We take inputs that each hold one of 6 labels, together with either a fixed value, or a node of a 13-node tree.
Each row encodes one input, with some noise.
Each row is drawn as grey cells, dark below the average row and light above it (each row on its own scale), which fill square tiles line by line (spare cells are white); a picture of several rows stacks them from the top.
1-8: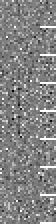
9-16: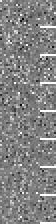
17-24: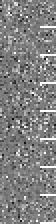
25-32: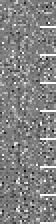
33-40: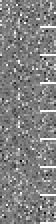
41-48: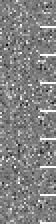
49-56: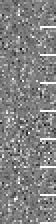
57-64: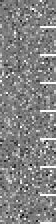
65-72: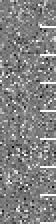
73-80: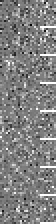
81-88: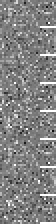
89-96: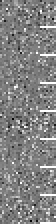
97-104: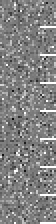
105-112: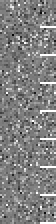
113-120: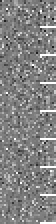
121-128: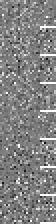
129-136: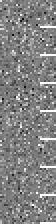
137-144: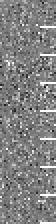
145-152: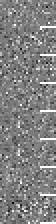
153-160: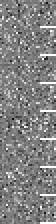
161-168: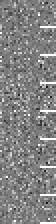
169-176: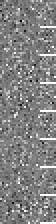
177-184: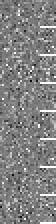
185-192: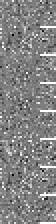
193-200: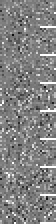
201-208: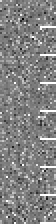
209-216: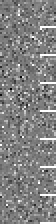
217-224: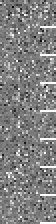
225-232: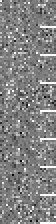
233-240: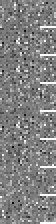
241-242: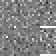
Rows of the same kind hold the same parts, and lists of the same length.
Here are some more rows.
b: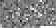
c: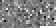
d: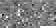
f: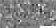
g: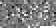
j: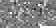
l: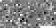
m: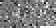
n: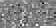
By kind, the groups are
b, d, g, m
c, f, j, l, n

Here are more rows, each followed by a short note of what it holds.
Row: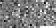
one of 6 labels
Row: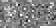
one of 6 labels and a node of a 13-node tree
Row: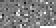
one of 6 labels
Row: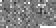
one of 6 labels and a node of a 13-node tree
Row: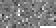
one of 6 labels
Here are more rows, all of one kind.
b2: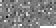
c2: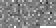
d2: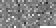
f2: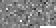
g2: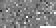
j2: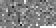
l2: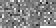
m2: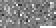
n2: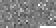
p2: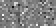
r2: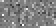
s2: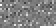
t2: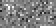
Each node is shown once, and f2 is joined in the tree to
d2 and t2.
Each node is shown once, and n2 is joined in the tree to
j2 and p2.
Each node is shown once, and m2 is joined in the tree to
d2 and s2.
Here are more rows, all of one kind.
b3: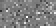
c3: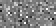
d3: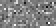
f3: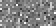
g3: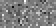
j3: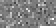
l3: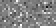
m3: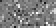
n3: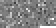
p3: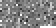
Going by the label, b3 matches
c3, f3 and p3.
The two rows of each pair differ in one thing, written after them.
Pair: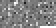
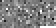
the label
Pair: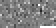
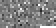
the node of the tree
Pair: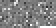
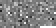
the label
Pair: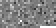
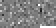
the node of the tree
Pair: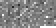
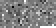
the node of the tree
